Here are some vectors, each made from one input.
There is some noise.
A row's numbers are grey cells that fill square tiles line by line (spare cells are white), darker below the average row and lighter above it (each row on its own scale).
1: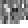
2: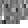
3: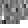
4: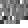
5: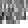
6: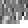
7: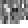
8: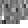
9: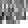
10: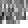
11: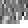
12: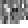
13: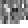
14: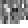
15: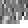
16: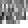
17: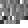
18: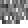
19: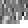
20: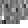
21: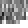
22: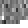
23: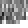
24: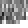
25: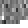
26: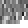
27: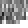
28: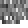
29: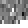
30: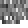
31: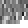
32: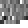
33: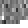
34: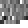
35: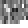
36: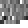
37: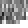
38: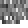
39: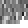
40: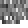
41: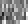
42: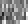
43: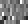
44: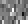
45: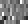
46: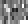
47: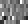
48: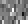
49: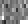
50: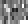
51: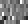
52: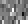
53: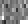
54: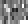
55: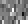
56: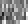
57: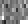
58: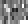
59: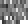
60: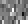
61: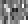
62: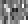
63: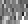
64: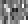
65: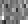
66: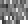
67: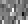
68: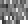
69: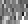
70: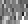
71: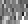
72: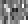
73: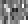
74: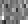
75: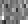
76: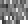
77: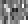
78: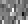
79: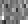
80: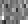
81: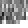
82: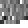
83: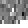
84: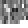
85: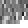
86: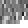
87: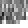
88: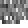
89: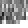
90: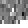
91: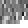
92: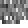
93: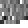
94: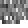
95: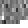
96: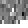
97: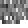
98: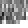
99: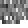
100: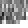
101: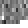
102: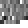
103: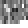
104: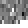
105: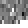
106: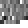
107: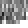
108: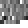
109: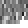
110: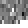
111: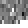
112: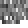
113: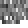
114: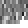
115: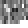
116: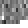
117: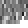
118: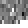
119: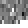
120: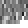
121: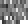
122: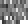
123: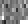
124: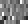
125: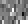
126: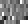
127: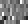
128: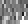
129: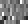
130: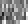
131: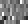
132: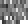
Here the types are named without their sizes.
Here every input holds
a label.
